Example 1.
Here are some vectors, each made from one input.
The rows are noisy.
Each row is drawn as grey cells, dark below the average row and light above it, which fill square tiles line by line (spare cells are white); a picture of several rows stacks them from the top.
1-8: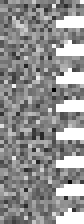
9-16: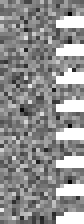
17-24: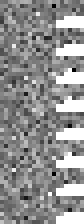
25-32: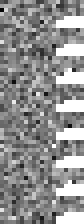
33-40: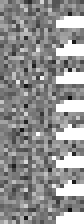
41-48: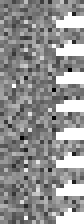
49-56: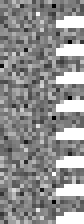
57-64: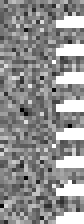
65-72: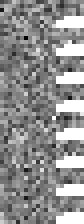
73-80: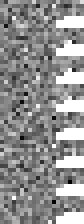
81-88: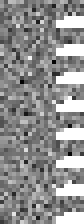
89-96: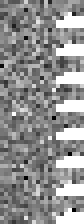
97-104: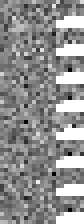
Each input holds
either a point on an 8-point circle and a true/false value, or a point on a 9-point circle.
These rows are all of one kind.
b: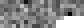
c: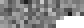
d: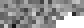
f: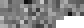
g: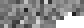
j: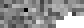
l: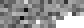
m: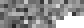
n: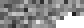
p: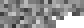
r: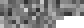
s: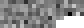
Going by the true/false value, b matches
c, f, r and s.
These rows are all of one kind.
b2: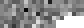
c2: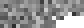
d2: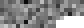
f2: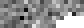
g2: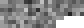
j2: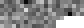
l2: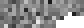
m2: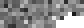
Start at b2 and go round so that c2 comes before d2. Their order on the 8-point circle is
b2, l2, c2, g2, m2, j2, f2, d2.
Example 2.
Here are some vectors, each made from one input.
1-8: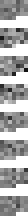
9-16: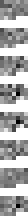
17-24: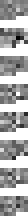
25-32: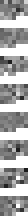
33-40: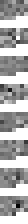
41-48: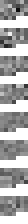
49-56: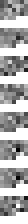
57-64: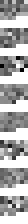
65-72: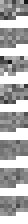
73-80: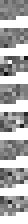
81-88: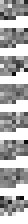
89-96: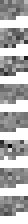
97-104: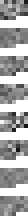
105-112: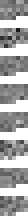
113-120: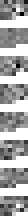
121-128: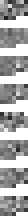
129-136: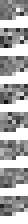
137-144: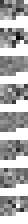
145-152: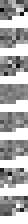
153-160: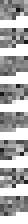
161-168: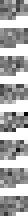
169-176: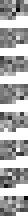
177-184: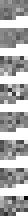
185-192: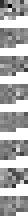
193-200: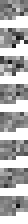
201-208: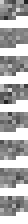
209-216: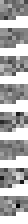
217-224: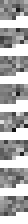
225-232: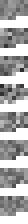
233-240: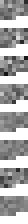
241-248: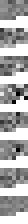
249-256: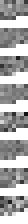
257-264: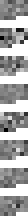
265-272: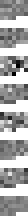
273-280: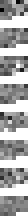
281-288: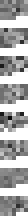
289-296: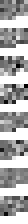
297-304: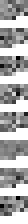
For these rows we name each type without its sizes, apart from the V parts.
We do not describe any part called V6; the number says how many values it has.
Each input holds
a value of V6, together with a list of points on a line.
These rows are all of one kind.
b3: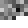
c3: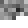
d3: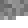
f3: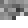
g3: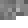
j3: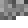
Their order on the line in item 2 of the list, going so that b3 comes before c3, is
f3, d3, j3, b3, c3, g3.
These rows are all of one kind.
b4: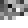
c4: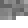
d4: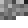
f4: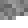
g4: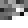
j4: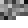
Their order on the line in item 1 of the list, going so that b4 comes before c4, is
g4, f4, d4, b4, c4, j4.
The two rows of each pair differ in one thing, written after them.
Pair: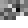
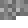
the place on the line in item 1 of the list
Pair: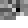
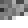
the place on the line in item 1 of the list
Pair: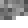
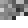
the place on the line in item 2 of the list
